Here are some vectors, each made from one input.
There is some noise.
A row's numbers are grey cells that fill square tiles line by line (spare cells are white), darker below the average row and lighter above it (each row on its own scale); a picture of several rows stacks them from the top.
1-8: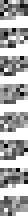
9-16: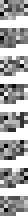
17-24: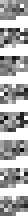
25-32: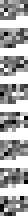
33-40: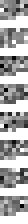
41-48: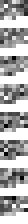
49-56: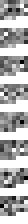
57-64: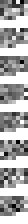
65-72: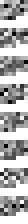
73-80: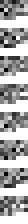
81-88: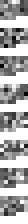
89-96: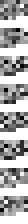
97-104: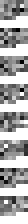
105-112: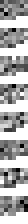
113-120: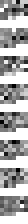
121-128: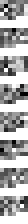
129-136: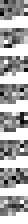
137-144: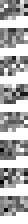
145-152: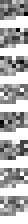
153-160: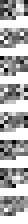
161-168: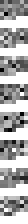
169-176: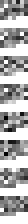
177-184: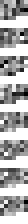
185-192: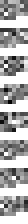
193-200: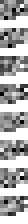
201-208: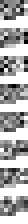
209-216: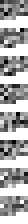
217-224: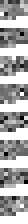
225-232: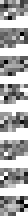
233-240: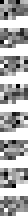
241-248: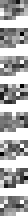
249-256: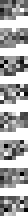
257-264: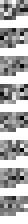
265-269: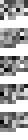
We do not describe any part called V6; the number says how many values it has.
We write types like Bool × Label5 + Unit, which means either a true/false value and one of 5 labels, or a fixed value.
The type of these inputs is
List3(Bool × V6).
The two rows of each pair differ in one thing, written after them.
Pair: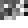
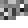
the true/false value in item 1 of the list
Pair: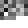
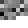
the value of V6 in item 1 of the list
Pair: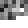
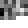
the true/false value in item 1 of the list
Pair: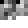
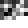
the value of V6 in item 1 of the list
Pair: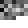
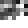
the value of V6 in item 1 of the list
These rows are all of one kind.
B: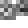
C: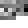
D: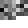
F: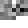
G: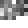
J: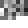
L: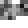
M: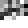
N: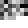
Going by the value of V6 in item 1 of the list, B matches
C and J.
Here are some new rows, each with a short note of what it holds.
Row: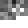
a list of one item
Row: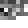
a list of three items
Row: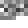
a list of three items
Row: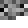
a list of two items
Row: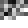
a list of three items
